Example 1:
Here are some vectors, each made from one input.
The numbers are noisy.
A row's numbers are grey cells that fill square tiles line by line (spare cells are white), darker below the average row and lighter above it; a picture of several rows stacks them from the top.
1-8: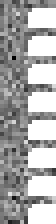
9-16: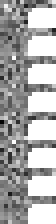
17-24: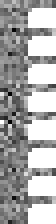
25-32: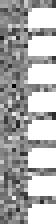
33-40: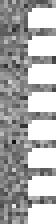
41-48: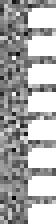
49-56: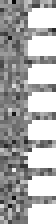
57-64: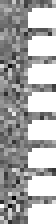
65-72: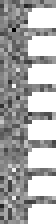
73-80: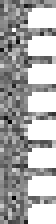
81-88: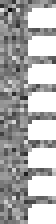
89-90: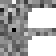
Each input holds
a true/false value, together with either one of 5 labels, or a point on a 4-point line.
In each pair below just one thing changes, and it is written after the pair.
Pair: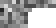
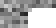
the true/false value
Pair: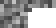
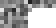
the true/false value
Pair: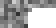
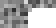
the label
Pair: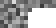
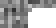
the true/false value
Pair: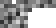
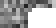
the label
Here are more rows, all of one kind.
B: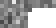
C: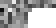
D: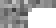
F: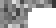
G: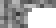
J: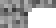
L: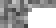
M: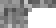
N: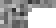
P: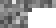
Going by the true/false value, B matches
C and P.
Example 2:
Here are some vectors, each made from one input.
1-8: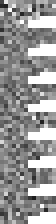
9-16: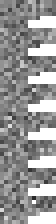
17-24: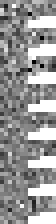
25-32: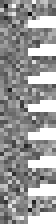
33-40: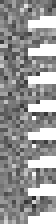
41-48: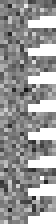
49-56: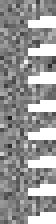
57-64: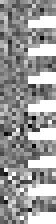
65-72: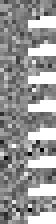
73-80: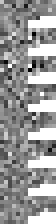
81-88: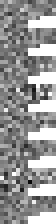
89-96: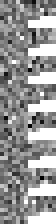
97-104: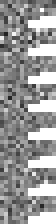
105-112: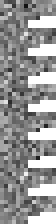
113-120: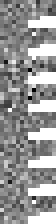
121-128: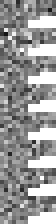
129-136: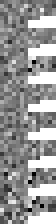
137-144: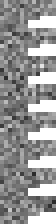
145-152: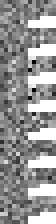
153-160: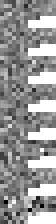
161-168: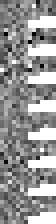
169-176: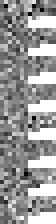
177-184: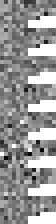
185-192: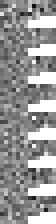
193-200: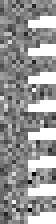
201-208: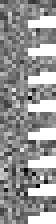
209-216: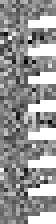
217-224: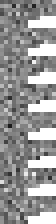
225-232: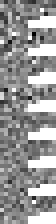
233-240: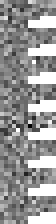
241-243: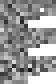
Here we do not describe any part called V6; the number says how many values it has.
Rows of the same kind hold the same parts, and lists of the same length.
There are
2 kinds of row.
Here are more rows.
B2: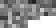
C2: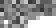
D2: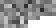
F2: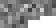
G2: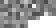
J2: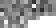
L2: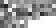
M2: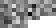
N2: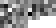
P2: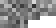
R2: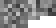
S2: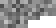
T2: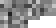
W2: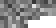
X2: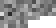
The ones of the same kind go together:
B2, C2, D2, F2, G2, J2, P2, R2, S2, T2, W2, X2
L2, M2, N2

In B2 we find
a point on an 8-point line and four true/false values.
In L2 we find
a point on an 8-point line and a value of V6.
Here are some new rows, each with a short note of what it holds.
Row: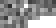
a point on an 8-point line and four true/false values
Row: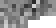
a point on an 8-point line and four true/false values
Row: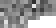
a point on an 8-point line and four true/false values
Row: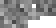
a point on an 8-point line and four true/false values
